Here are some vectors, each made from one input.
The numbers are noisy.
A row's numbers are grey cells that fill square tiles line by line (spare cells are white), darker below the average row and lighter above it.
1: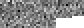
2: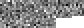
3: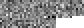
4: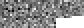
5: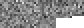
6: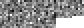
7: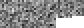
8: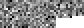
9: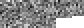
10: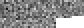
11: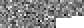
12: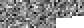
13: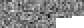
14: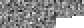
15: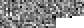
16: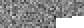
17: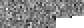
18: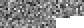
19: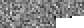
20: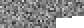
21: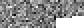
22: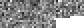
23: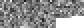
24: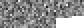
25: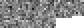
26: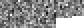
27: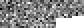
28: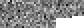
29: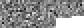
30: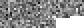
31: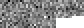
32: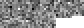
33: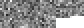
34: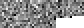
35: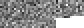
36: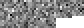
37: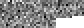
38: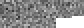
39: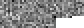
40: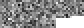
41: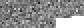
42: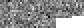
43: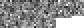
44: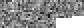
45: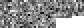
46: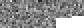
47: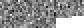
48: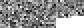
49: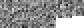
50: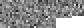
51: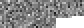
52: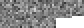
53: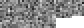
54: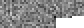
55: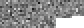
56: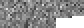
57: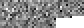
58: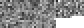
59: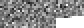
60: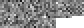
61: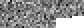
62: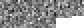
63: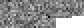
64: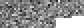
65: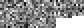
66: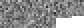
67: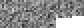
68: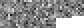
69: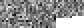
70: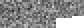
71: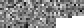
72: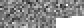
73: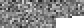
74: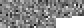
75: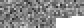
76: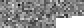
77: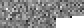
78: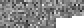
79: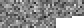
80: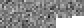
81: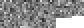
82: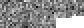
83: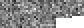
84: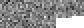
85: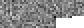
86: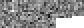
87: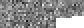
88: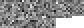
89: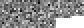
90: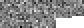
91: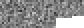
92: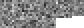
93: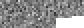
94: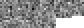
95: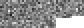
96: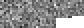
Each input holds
a point on a 9-point line.
